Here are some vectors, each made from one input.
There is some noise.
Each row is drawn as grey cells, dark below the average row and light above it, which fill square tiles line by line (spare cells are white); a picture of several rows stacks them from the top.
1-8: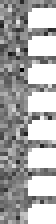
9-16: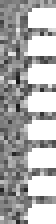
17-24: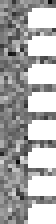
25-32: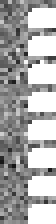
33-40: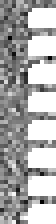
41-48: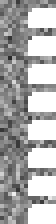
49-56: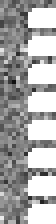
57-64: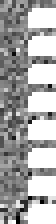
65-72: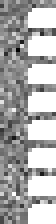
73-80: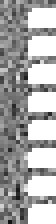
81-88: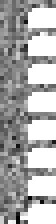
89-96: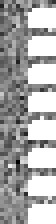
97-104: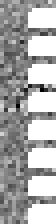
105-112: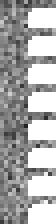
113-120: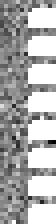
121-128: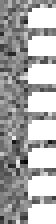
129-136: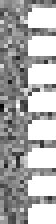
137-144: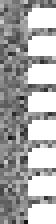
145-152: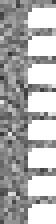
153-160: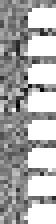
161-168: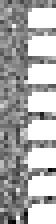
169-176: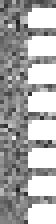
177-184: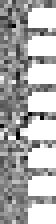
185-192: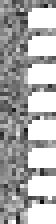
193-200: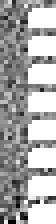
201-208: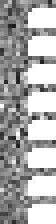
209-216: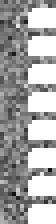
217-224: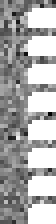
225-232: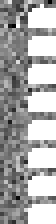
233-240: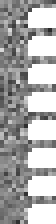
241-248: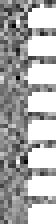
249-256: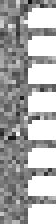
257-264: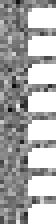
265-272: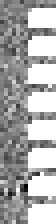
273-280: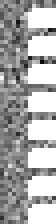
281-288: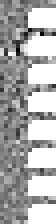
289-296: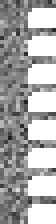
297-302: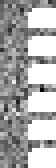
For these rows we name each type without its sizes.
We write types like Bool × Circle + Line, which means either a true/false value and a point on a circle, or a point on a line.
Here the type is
Bool × Bool × Bool × Bool × (Circle + Unit).
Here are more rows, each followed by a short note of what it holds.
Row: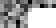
a point on a circle and four true/false values
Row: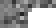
a point on a circle and four true/false values
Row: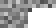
four true/false values
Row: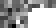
a point on a circle and four true/false values
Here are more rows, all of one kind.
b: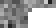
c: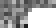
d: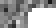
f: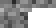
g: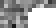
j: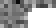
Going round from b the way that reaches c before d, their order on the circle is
b, f, j, c, d, g.
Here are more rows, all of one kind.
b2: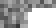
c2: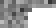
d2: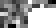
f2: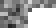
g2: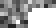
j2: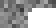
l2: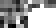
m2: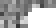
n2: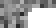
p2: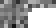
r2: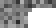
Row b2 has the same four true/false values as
f2, g2, m2 and n2.
